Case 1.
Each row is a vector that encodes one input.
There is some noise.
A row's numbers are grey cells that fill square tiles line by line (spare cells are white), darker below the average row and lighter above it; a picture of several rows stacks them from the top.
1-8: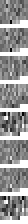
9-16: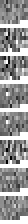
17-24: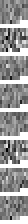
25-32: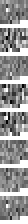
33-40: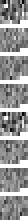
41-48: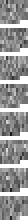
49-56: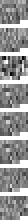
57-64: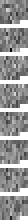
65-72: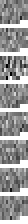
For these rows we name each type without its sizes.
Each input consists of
either a point on a line, or four true/false values.
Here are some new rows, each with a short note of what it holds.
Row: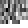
a point on a line
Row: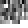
a point on a line
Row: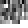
a point on a line
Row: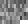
four true/false values
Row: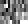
a point on a line
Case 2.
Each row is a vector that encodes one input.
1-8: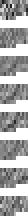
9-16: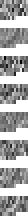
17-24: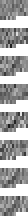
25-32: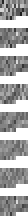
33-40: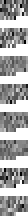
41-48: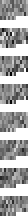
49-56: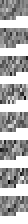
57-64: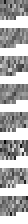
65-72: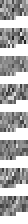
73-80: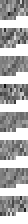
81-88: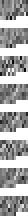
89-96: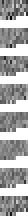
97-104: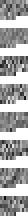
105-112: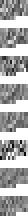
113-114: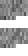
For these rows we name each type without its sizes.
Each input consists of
either a point on a line, or three true/false values.
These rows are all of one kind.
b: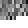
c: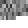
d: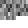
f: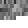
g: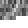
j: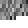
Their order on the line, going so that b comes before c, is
j, b, g, f, c, d.
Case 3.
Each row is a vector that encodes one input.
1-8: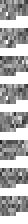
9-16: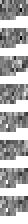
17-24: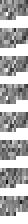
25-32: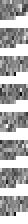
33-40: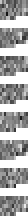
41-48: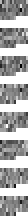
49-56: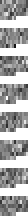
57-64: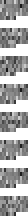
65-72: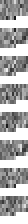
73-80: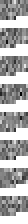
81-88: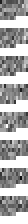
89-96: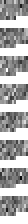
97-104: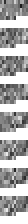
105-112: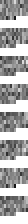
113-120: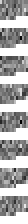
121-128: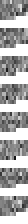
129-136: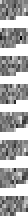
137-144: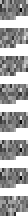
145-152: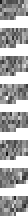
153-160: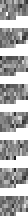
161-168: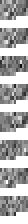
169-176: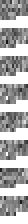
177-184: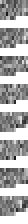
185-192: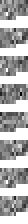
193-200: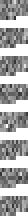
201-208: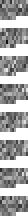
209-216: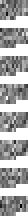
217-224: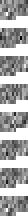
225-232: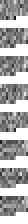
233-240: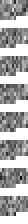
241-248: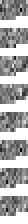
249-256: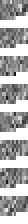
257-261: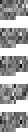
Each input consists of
either a point on a 10-point line, or a point on a 13-point line.
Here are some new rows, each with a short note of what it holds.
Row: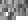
a point on a 13-point line
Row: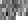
a point on a 10-point line
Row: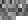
a point on a 13-point line
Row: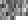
a point on a 10-point line
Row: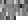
a point on a 13-point line
